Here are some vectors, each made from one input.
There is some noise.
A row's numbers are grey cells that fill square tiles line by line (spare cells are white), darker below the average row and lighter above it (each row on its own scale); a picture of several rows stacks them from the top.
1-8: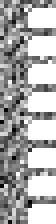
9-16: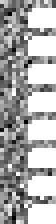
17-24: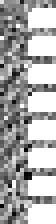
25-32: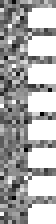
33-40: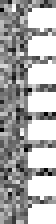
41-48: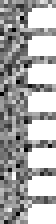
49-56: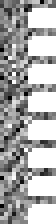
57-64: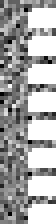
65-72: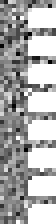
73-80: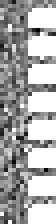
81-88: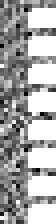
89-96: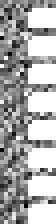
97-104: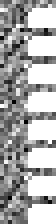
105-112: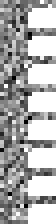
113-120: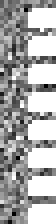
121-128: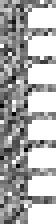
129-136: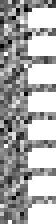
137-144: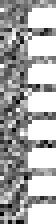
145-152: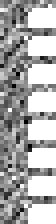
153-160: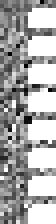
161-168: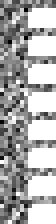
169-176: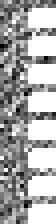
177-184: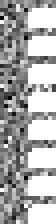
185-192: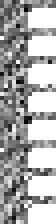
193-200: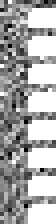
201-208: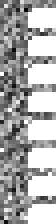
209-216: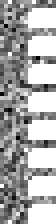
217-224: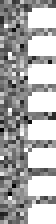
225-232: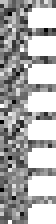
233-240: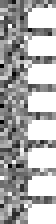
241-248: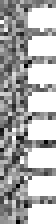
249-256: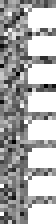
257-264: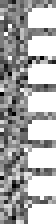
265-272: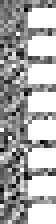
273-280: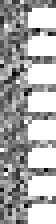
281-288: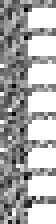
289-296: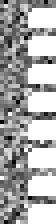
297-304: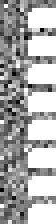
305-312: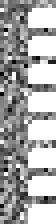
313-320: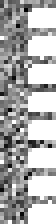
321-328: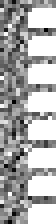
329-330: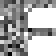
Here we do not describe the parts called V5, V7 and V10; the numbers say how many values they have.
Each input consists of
either a node of a 9-node tree and a value of V10, or a value of V5 and a value of V7, or a list of up to two points on a 6-point line.
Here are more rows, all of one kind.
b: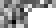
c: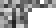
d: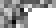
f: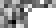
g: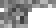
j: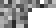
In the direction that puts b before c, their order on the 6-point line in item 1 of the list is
g, d, b, f, c, j.
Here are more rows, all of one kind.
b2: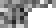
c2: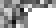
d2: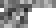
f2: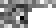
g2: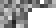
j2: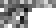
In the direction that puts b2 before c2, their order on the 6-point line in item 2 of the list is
j2, b2, f2, d2, c2, g2.
